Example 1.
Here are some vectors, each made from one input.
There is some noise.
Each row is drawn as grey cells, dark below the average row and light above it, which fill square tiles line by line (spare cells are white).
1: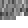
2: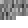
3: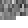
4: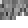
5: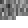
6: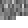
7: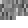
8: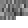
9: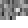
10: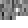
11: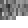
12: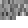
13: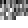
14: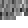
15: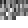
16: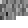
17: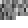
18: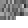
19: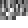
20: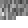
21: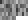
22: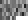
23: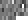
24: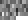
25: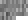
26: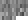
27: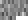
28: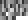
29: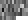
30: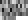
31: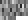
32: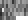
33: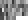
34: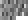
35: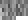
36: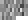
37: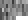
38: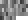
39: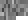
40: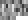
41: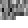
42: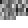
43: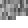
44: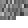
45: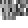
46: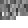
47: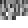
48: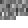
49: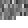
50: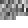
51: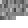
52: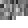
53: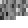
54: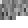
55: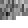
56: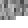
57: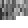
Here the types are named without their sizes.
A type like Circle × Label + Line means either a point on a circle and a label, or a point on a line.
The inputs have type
List(Line).
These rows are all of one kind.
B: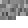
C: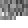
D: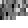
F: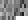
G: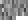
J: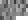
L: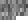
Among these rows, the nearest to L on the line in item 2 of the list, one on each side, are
C and G.
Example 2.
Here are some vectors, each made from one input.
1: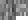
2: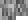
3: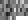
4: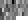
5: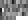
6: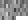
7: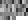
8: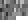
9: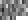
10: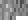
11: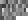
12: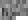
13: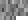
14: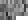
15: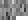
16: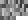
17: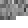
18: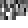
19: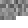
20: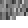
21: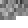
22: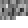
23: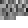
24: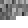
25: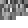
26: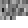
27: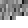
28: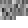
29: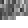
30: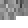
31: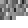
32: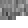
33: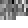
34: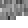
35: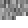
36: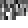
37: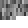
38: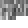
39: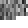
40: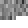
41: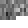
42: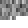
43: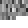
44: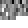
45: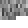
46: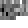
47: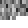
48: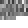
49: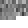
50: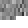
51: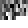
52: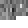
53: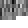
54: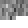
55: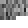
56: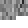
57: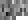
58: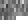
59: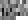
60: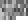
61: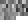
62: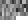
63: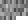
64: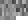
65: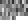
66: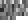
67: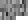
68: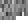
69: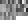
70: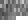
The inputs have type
List2(Line5 × Line5).
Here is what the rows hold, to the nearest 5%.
All of them are lists of up to two items, each a point on each of two 5-point lines: about 5% are empty, 35% hold one and 60% two.
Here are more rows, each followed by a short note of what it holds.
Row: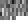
a list of one item
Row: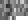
a list of one item
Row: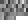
a list of one item
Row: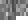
a list of two items
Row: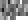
a list of two items
